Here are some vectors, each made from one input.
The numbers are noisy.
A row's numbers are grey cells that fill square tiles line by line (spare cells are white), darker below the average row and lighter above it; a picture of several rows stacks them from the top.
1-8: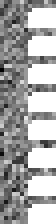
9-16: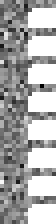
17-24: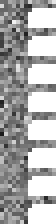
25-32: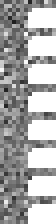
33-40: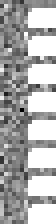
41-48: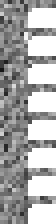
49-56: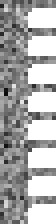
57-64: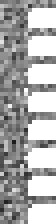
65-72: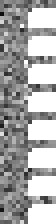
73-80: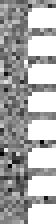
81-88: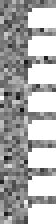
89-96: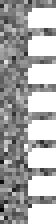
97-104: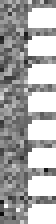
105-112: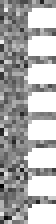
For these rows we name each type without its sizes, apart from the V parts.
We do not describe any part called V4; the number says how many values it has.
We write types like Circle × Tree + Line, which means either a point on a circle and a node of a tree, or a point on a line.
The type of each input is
Bool × Circle × (Line + V4).
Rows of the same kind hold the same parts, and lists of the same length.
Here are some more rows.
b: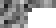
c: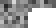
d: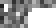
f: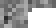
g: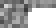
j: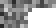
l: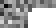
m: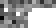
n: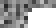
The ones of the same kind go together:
b, c, l, n
d, f, g, j, m

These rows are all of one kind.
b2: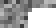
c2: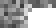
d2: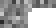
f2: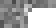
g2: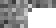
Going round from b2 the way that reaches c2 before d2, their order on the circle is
b2, c2, g2, d2, f2.
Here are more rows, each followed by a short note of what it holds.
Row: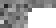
a point on a circle, a true/false value and a value of V4
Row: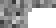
a point on a circle, a point on a line and a true/false value
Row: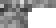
a point on a circle, a true/false value and a value of V4
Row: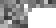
a point on a circle, a point on a line and a true/false value
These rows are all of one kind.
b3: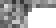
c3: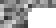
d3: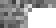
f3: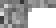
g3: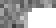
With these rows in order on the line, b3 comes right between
f3 and g3.
